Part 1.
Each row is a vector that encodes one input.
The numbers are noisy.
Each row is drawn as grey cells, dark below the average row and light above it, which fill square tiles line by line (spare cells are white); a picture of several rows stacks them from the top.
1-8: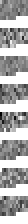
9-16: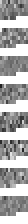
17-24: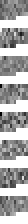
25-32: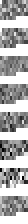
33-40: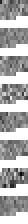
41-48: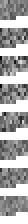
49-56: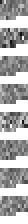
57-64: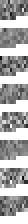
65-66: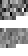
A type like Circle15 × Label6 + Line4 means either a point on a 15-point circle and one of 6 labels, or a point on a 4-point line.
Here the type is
Bool × (Tree9 + Unit).
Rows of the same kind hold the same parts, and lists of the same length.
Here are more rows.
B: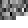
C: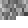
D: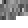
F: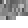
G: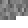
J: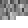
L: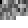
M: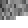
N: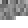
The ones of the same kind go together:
B, C, D, G, J, L
F, M, N

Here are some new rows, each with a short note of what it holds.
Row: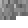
a node of a 9-node tree and a true/false value
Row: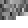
a node of a 9-node tree and a true/false value
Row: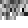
a node of a 9-node tree and a true/false value
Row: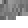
a node of a 9-node tree and a true/false value
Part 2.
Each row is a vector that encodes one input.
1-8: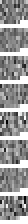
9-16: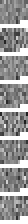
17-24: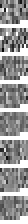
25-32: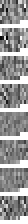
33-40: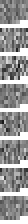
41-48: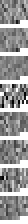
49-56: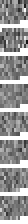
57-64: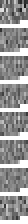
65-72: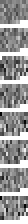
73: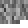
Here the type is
List2(Line5).
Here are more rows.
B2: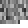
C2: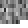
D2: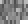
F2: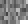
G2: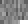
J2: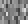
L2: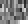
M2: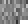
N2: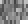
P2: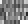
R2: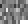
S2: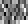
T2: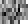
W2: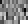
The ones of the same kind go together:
B2, G2, J2, L2, M2, S2, W2
C2, D2, F2, N2, P2, R2
T2

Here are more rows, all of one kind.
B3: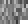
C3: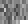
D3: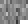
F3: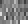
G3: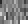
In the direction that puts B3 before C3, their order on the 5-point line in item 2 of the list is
B3, D3, C3, G3, F3.
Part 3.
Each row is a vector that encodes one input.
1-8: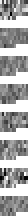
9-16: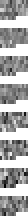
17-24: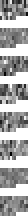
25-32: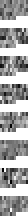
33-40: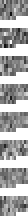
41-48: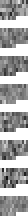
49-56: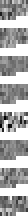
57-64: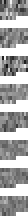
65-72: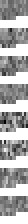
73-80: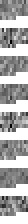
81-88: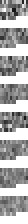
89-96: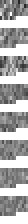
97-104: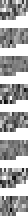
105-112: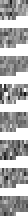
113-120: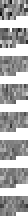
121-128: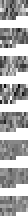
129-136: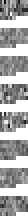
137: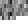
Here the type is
Line9 + Line10.
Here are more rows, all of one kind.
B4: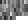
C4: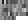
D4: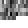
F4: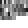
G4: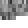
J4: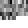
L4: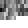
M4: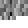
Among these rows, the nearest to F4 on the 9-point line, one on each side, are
C4 and M4.
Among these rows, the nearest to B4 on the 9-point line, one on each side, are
D4 and J4.
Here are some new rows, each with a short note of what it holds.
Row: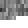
a point on a 9-point line
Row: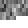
a point on a 9-point line
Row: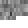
a point on a 10-point line
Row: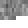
a point on a 10-point line
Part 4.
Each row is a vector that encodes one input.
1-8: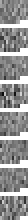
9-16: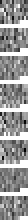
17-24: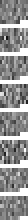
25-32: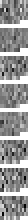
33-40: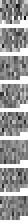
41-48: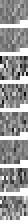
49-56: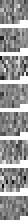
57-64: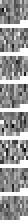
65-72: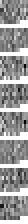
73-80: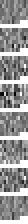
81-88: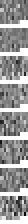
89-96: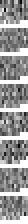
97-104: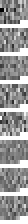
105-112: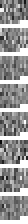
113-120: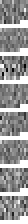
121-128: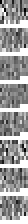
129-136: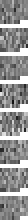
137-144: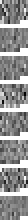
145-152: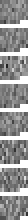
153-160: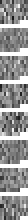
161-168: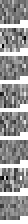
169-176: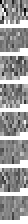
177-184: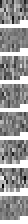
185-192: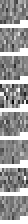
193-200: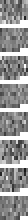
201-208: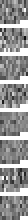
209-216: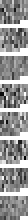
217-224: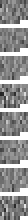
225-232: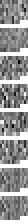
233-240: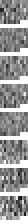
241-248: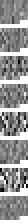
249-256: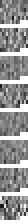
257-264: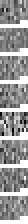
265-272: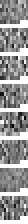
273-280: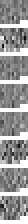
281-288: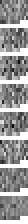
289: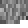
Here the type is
Bool × Bool × Bool + Line5.
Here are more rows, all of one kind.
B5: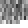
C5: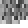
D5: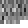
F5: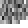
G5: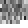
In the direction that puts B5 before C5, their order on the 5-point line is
G5, B5, C5, F5, D5.
